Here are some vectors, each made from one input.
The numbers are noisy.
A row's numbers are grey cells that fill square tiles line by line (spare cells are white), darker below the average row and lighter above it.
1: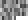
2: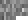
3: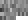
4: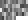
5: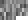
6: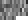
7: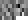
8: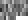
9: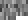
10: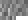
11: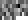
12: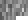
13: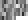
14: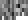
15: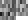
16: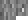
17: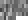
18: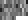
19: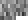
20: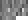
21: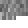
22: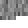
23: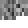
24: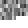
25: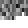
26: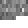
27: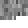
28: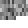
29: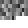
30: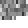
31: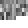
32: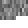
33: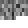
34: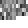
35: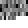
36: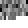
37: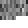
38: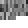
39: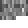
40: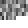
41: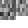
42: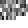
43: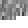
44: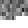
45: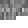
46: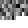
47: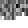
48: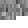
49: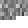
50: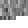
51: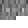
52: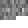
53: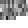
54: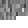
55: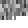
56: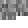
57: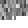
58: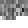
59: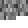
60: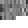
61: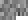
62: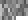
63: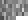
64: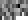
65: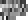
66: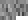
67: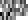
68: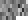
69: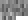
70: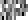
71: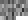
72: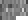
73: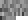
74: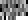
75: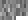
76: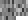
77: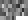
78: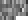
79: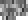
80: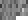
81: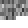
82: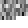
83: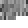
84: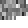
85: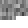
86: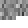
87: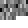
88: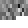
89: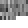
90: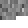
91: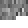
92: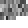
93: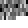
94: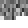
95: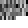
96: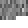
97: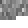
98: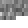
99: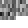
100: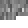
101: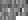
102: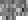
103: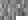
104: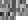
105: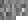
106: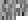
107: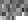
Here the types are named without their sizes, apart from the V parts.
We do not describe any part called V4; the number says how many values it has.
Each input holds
either a point on a line and a true/false value, or a list of items, each a label and a value of V4.
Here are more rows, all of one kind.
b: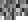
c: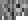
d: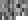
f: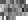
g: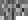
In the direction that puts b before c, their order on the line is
f, b, g, c, d.
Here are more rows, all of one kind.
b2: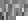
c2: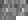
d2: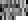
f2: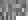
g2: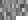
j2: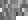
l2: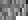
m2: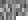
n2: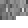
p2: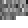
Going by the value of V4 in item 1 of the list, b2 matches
f2, n2 and p2.
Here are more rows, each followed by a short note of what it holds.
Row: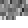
a point on a line and a true/false value
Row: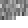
a list of two items
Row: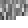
a list of one item
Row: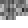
a point on a line and a true/false value
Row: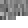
a list of two items
